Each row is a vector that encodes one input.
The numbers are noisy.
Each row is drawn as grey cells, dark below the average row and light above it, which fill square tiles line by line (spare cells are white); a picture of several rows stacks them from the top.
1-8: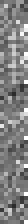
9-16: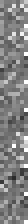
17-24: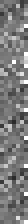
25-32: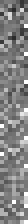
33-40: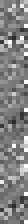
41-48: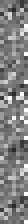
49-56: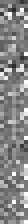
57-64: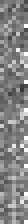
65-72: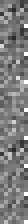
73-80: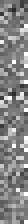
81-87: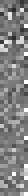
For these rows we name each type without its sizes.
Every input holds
a point on a line.
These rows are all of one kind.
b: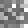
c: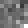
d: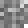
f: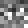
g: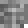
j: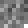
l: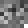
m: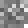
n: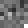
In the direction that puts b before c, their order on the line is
b, m, d, g, j, c, n, l, f.
